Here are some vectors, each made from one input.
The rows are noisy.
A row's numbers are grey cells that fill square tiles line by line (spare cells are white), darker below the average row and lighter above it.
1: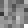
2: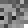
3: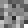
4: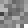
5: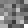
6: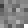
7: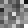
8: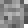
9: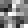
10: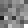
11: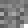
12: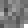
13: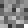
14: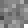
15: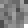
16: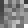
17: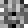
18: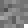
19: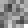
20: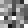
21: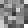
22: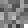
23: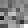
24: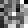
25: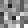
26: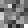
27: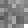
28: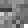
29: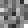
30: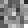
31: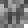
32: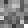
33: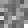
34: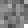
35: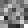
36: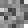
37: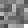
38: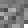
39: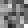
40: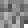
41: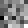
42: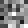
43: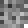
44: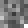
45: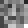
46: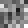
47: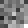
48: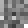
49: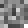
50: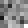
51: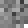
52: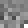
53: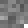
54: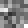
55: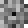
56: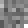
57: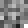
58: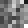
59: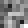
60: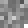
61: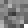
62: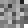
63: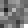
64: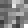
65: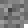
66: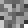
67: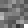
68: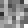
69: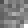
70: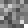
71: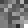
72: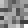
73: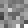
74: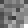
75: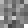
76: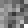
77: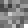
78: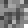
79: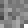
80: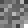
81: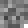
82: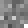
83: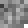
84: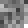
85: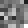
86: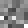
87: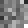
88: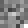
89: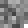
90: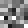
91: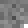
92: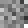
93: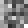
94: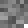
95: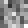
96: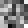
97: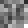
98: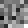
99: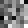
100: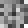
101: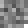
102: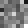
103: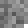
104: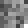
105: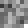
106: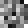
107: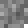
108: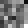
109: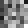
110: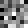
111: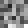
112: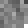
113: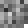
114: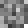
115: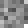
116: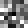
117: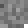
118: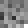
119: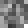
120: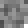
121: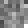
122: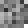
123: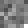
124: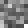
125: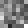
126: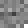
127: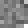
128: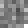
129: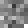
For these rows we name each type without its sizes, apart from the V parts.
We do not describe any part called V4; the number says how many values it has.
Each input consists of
a value of V4, together with a list of items, each either a label, or a point on a line.
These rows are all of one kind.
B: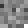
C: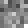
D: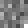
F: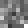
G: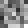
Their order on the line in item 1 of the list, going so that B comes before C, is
G, B, D, F, C.
